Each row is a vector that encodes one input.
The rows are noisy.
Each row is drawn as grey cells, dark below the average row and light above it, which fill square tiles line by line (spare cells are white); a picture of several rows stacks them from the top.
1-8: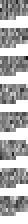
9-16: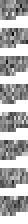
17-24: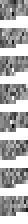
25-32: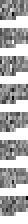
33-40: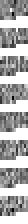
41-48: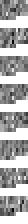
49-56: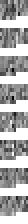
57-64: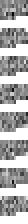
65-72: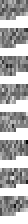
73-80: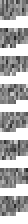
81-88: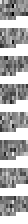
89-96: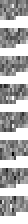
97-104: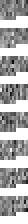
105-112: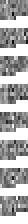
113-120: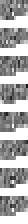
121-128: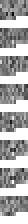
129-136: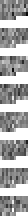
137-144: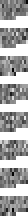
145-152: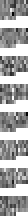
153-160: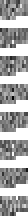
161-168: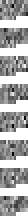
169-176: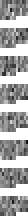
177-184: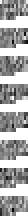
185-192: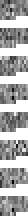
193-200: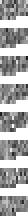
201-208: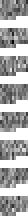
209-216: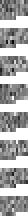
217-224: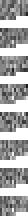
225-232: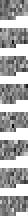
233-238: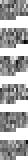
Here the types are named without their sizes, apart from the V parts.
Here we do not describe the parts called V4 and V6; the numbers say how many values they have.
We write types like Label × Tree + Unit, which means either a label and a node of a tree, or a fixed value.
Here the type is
(Bool × Bool × Bool + V4) × (Tree + V6).
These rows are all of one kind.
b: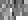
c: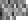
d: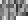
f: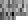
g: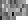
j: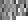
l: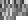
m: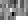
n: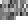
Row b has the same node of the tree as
l and m.
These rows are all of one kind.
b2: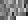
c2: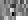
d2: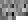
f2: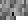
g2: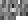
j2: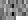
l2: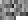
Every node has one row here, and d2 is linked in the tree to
b2 and f2.
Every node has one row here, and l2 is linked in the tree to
g2.
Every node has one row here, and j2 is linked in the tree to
c2 and f2.
